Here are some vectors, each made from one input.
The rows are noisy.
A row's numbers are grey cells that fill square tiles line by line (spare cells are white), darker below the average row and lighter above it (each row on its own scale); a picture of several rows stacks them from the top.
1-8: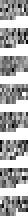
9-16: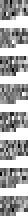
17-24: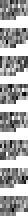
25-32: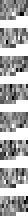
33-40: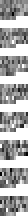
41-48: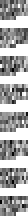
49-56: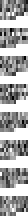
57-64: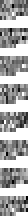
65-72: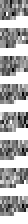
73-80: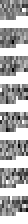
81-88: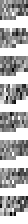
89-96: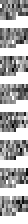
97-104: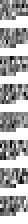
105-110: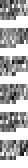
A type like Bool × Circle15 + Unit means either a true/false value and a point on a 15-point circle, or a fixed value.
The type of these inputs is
List2(Bool × Line5).
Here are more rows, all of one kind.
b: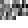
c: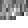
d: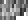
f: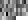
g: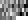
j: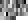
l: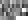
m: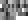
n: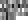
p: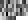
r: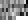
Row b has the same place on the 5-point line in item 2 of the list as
d and g.
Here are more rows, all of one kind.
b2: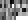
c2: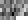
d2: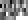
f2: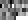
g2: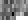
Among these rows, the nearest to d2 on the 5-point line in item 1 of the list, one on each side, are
b2 and c2.
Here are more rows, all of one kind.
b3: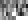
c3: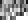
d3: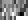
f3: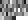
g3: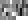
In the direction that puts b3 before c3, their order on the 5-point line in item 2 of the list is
g3, d3, b3, f3, c3.
